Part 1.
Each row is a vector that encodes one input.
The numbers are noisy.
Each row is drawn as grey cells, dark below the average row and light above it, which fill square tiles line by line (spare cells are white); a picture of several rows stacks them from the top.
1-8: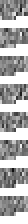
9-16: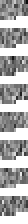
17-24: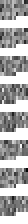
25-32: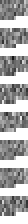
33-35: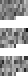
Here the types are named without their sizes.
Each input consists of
a point on a circle.
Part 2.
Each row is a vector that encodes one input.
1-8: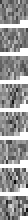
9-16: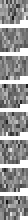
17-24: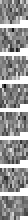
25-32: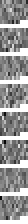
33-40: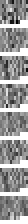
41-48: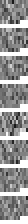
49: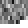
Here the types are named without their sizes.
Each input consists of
a node of a tree.
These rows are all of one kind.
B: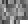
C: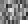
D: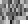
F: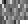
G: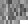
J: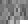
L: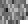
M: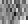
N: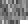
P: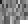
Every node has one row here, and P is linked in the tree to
J and N.
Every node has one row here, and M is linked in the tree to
D.
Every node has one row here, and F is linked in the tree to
B.
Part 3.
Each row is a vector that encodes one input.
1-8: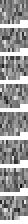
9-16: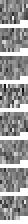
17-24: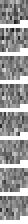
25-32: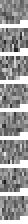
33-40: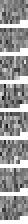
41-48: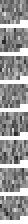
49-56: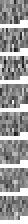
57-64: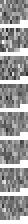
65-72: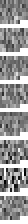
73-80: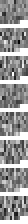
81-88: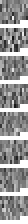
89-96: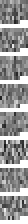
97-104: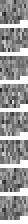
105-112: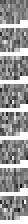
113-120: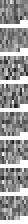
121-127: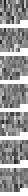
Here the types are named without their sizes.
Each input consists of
a point on a line.
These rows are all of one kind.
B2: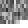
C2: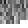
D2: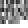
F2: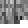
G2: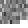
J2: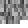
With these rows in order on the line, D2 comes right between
B2 and C2.
